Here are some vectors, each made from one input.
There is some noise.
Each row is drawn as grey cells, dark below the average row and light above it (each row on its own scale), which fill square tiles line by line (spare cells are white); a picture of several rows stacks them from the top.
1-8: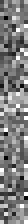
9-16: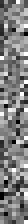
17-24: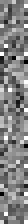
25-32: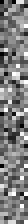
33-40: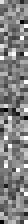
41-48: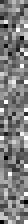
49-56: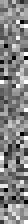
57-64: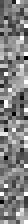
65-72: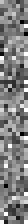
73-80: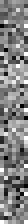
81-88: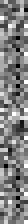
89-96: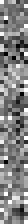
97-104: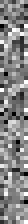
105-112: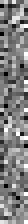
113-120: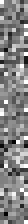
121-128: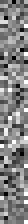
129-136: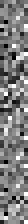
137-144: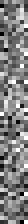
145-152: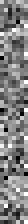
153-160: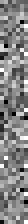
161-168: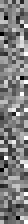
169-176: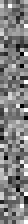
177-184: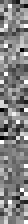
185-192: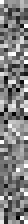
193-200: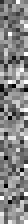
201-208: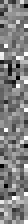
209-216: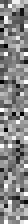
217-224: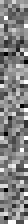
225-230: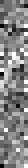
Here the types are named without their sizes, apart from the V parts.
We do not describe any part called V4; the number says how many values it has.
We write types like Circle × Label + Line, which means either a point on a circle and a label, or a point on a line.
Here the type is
(Bool × Bool × Bool × Bool × Line + (Tree + Unit) × V4) × Label.
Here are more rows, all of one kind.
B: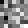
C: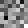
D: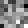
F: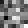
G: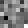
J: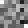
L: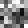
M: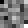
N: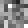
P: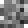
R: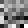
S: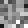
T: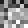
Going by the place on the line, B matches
R, S and T.
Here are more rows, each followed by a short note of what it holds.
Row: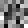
a label and a value of V4
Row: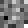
a label, a point on a line and four true/false values
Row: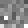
a label, a node of a tree and a value of V4
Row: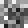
a label and a value of V4
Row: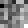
a label and a value of V4
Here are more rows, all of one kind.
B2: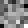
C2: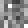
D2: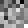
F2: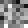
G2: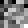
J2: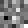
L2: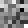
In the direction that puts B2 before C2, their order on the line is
G2, F2, B2, J2, C2, D2, L2.
